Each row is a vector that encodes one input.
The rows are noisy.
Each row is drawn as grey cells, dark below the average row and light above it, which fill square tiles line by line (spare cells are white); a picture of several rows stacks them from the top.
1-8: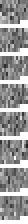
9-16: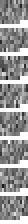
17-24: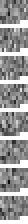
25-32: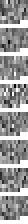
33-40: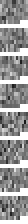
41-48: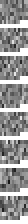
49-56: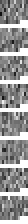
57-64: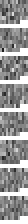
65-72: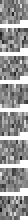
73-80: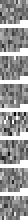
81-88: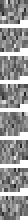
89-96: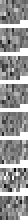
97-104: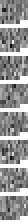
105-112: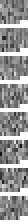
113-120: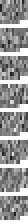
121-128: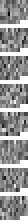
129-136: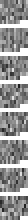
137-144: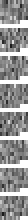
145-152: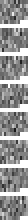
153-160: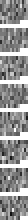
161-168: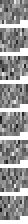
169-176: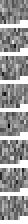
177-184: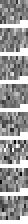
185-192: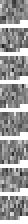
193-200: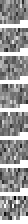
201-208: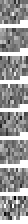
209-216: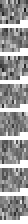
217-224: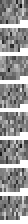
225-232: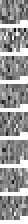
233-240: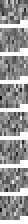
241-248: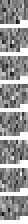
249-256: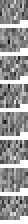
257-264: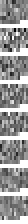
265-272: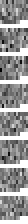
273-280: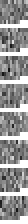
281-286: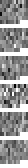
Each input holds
a list of up to two items, each either a point on a 4-point line and a true/false value, or a point on a 6-point line.
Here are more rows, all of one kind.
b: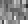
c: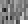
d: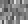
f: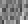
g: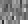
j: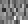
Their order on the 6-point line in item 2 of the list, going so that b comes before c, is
d, b, g, f, j, c.
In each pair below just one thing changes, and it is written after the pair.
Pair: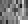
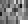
the place on the 4-point line in item 2 of the list
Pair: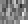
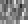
the place on the 4-point line in item 2 of the list
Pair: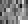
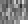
the true/false value in item 1 of the list
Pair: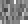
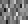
the true/false value in item 1 of the list
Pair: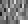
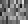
the true/false value in item 2 of the list
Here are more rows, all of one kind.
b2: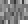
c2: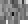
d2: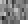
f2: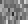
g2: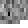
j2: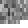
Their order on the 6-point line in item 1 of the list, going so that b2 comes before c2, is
b2, c2, f2, j2, g2, d2.
